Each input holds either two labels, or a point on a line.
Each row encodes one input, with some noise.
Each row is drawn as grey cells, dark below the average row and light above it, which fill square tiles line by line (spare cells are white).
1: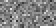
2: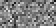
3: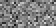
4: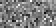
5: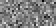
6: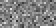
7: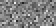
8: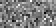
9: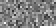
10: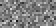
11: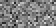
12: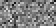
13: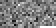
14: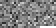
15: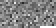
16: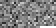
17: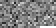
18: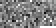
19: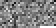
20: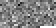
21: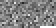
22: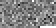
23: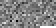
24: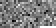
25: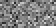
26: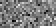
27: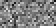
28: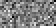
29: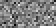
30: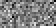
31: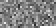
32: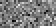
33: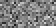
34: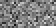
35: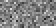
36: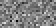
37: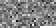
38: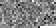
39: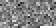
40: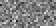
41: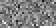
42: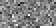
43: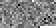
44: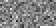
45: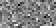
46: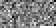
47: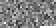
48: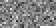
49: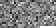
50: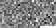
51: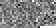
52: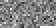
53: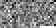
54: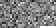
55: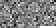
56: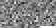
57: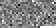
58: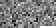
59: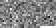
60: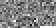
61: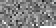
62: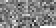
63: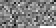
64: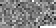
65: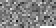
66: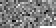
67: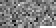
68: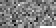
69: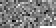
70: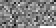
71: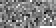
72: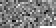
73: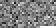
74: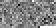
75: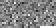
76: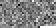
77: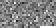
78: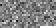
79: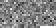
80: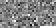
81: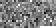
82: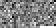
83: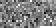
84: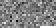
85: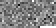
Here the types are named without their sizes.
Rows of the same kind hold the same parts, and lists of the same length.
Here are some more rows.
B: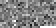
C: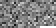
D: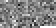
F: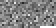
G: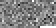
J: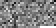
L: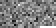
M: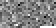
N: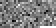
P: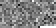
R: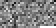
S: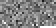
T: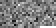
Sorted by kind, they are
B, D, F, G, M, P, S
C, J, L, N, R, T

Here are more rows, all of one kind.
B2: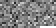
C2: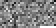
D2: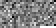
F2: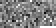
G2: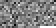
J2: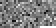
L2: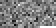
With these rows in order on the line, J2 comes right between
F2 and L2.
